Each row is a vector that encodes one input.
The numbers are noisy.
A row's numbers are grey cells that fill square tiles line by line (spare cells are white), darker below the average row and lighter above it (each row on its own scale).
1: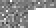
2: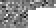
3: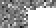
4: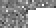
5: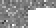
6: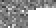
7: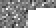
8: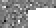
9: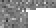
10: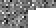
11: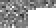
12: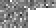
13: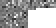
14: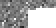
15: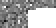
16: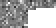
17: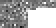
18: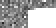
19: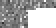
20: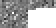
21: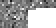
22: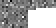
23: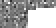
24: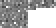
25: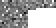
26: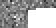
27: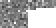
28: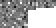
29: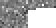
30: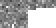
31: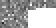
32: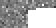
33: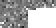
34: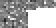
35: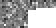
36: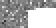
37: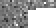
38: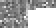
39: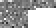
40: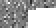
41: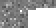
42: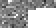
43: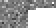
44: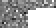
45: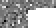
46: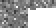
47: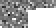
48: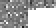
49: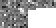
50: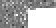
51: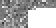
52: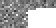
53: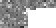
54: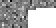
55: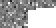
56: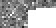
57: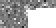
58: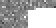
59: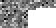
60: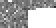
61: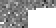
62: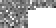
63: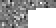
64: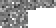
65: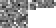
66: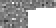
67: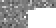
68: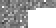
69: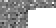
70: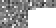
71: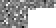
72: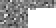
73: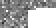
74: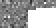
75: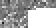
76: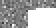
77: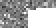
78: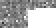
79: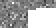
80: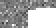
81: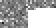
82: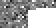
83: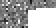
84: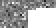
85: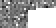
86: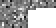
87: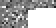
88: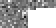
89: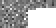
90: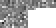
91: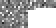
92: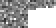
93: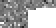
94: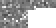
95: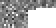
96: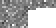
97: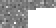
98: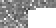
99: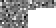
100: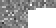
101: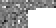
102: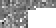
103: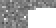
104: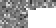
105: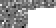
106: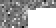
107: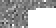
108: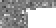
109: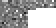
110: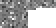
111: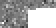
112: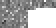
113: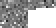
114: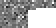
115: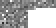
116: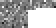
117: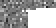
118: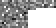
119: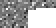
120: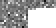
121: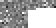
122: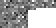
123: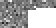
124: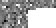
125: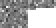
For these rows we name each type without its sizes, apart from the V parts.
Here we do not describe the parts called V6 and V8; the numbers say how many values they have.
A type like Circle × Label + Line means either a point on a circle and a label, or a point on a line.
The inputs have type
(Label + V6 × V8) × (Tree + Unit).
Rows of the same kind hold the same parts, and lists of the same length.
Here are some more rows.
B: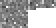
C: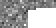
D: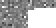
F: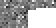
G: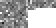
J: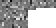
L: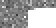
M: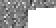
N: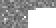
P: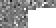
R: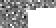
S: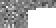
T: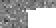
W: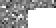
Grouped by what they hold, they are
B, R, S, T
C, F, W
D, G, L, N
J, M, P

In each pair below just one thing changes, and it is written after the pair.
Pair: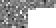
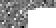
the node of the tree
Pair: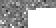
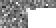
the value of V8
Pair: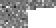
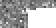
the node of the tree
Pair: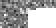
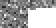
the node of the tree
